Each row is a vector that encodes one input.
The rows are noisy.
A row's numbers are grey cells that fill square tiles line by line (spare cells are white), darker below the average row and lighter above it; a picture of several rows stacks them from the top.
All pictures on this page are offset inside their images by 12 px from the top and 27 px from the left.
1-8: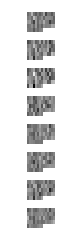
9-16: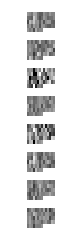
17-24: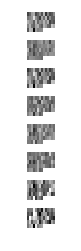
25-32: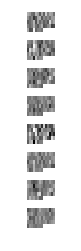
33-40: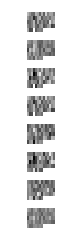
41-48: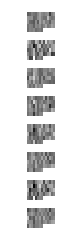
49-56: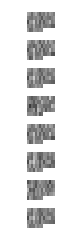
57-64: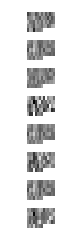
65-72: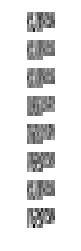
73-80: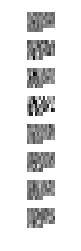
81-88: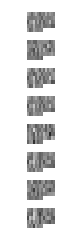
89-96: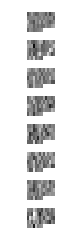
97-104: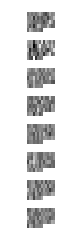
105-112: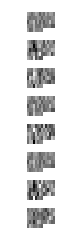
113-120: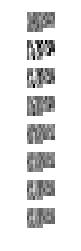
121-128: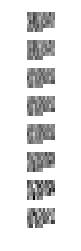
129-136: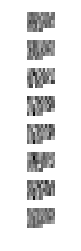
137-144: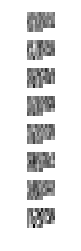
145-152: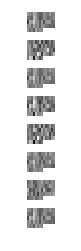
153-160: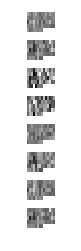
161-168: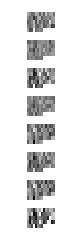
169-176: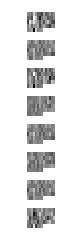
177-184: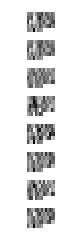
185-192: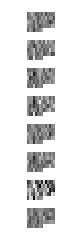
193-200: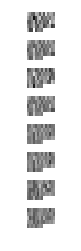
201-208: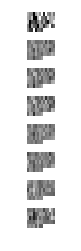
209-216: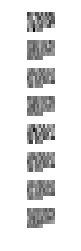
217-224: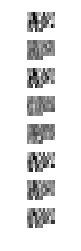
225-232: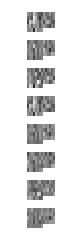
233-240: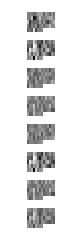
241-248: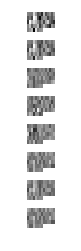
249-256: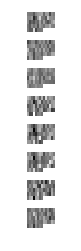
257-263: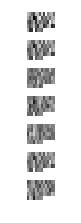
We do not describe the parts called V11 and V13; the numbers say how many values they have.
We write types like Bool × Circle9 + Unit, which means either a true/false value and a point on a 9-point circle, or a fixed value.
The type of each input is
Line9 + Tree7 × V13 + V11.
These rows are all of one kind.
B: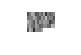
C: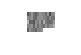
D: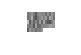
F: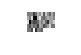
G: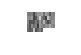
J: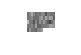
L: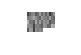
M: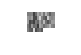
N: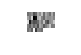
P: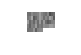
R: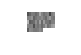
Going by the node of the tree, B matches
D, F, J and N.
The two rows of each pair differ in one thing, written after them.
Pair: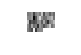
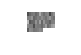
the value of V13
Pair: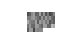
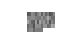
the node of the tree
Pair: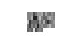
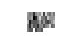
the node of the tree
